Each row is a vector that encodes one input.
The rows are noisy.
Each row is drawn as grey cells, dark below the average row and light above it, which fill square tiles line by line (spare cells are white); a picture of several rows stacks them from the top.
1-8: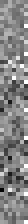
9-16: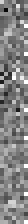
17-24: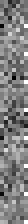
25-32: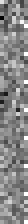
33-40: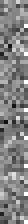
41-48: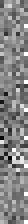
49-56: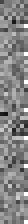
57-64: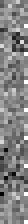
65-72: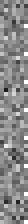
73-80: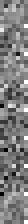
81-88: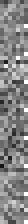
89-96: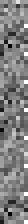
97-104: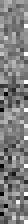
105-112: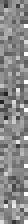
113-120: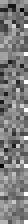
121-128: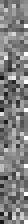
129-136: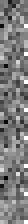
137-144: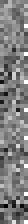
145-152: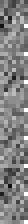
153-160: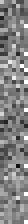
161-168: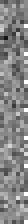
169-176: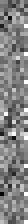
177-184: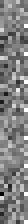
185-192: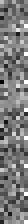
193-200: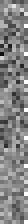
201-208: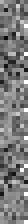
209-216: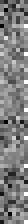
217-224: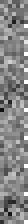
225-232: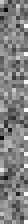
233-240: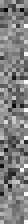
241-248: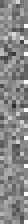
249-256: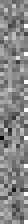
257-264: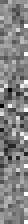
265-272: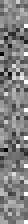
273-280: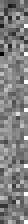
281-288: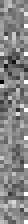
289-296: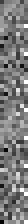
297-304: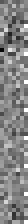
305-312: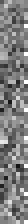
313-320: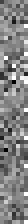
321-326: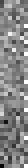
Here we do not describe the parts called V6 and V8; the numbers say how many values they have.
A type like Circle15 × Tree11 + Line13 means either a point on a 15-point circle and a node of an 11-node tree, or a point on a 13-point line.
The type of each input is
Bool × Bool × Bool × Bool × V6 + List2(Label7 × V8).
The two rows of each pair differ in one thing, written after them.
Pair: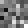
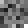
the label in item 1 of the list
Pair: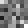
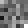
the value of V8 in item 1 of the list
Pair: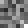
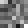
the value of V8 in item 1 of the list
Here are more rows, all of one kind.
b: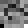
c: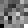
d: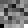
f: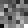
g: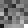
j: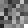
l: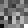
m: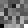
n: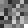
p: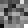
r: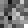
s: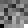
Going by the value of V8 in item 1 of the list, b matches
d, g and s.
